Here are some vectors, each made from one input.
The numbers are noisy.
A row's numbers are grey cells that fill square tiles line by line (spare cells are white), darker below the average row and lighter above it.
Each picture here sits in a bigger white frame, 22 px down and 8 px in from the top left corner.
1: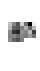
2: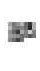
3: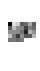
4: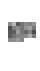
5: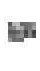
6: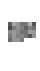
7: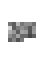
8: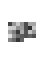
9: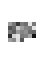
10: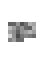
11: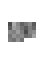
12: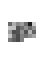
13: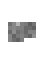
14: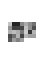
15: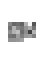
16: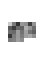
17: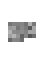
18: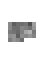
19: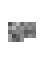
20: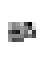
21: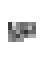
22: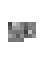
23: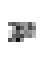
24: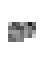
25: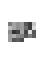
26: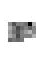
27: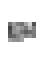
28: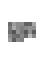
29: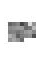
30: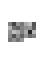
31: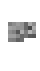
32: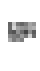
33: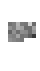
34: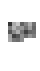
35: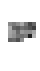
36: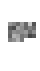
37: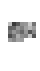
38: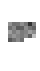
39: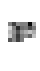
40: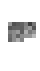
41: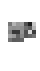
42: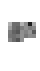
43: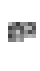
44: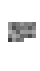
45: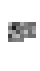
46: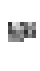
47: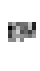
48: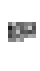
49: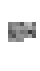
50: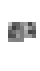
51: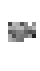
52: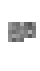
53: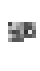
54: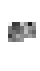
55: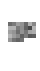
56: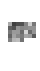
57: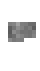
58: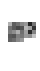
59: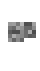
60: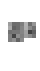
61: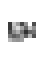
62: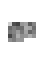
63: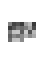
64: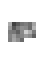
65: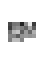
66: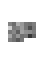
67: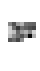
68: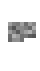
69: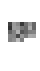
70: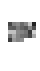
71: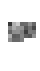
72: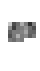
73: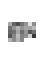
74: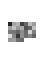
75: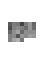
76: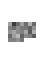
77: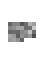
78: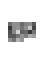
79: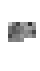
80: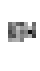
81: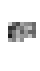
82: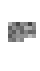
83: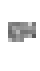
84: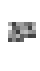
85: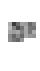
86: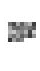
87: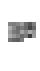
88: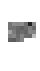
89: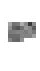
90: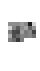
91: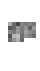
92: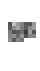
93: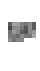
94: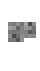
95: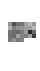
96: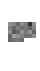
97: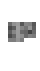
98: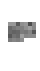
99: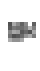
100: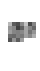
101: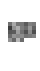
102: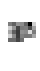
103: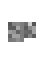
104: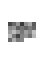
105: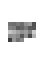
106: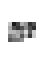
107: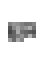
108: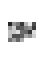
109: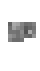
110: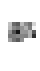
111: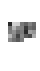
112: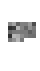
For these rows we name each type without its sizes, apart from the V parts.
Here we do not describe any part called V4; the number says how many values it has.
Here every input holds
a point on a line, together with a list of items, each either a point on a circle, or a value of V4.
